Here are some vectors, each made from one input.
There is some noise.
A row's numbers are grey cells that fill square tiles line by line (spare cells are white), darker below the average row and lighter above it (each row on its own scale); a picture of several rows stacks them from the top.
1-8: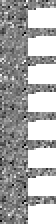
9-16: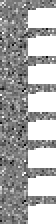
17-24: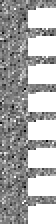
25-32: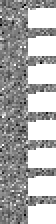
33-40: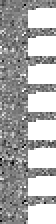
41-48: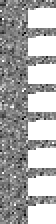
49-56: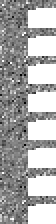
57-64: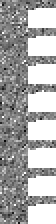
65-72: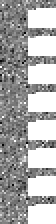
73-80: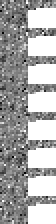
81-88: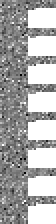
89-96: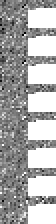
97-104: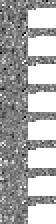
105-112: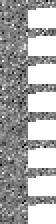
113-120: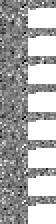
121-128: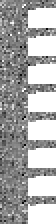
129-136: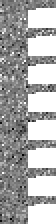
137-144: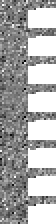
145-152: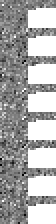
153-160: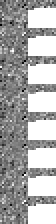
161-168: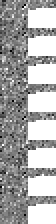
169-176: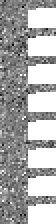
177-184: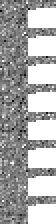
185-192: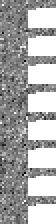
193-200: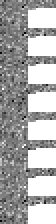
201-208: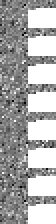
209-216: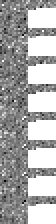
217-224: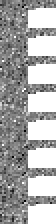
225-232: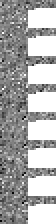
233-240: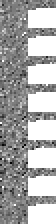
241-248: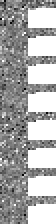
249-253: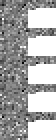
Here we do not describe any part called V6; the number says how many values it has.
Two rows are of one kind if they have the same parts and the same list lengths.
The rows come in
3 kinds.
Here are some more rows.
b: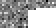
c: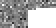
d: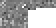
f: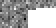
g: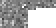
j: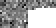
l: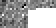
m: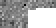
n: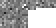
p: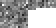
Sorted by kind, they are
b, f, j, p
c, l, m
d, g, n

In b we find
a point on a 5-point line, a point on a 10-point line and a true/false value.
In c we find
one of 7 labels, a point on a 5-point line and a true/false value.
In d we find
a true/false value and a value of V6.
